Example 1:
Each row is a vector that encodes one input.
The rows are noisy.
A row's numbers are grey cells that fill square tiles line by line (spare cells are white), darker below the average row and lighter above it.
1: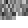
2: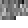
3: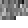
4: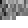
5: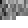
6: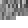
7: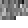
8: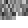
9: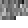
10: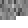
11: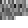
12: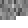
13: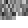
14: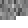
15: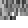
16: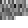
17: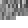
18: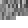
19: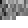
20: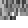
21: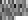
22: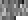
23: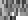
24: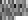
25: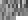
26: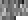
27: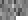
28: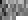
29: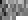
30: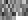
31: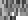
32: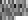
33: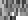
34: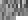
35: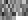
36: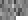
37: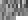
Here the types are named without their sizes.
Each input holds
a node of a tree.
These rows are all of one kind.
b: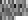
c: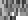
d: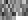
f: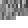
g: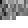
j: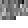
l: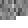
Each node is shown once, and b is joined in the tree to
g.
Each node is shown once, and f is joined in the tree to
d and l.
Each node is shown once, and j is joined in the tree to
c and l.
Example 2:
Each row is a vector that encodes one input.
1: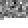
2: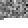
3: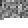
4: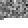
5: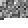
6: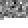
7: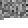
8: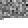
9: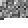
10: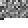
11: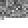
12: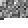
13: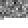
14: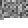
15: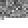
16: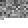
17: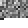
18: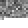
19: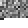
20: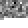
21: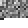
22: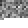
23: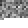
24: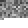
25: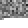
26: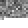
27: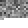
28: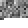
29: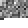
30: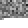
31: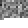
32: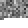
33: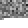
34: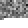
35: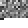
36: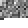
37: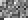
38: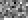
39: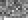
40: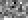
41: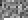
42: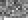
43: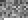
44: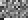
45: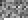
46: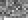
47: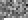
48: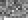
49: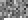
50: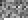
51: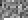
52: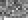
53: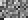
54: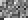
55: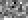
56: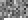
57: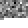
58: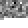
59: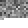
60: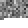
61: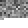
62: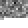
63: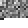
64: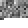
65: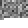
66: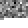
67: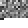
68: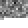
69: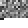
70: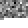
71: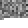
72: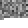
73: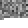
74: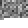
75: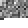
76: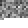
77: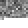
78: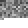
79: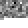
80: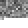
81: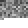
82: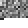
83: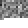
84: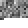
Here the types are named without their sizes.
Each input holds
a point on a line.
